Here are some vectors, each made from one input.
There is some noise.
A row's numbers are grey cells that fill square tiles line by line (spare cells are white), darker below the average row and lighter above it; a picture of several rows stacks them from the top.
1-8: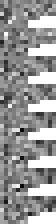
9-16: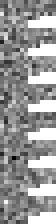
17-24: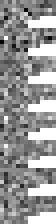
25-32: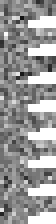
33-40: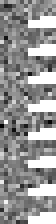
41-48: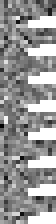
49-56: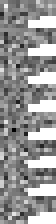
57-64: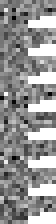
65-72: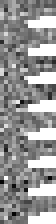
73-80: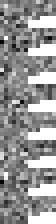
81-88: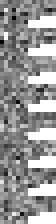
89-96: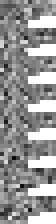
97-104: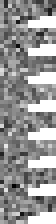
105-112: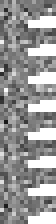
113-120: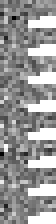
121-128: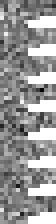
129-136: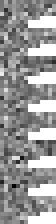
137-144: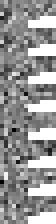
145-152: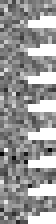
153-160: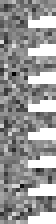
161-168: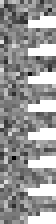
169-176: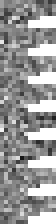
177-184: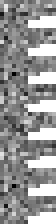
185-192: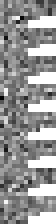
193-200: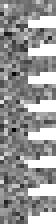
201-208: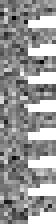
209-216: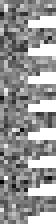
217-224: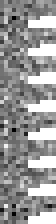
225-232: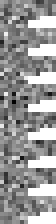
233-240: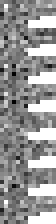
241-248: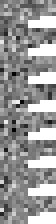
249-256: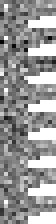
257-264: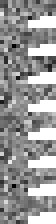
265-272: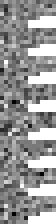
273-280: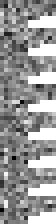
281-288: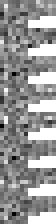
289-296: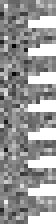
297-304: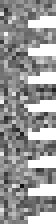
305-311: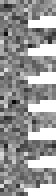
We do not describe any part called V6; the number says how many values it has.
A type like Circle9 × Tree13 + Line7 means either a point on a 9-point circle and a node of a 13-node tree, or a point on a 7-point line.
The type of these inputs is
Line10 × (Line10 + V6).
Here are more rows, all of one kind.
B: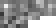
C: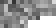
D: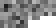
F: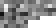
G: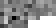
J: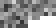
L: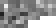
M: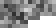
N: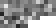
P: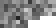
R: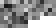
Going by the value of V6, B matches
F, L and N.
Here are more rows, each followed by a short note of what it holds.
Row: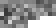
a point on each of two 10-point lines
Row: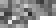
a point on each of two 10-point lines
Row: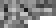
a point on each of two 10-point lines
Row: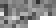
a point on each of two 10-point lines
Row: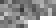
a point on a 10-point line and a value of V6
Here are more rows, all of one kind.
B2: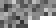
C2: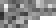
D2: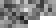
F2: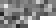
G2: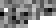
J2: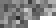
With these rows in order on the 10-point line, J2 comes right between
B2 and C2.
